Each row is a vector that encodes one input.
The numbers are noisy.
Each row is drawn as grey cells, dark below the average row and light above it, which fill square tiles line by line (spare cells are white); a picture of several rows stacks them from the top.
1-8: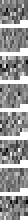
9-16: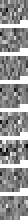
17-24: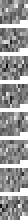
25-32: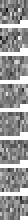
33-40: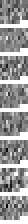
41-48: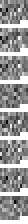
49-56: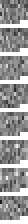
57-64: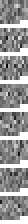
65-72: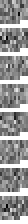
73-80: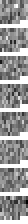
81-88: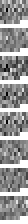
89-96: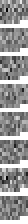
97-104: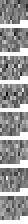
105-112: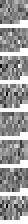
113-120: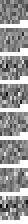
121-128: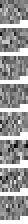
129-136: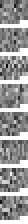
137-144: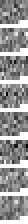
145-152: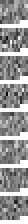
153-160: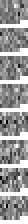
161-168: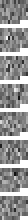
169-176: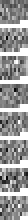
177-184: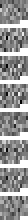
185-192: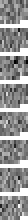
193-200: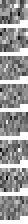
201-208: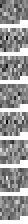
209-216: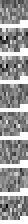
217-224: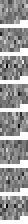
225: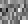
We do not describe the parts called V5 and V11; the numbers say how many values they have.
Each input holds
either a point on a 6-point line and a true/false value, or a point on a 7-point line, a value of V5 and a value of V11.
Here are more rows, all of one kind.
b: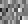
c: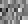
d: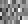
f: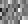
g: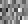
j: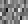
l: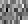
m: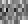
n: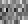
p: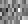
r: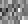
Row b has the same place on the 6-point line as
c and g.
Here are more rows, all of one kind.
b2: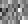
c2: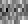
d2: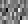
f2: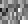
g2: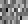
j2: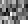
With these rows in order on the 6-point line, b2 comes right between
c2 and f2.
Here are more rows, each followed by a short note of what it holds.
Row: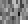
a point on a 7-point line, a value of V5 and a value of V11
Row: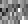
a point on a 6-point line and a true/false value
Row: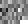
a point on a 6-point line and a true/false value
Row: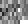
a point on a 6-point line and a true/false value
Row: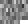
a point on a 7-point line, a value of V5 and a value of V11
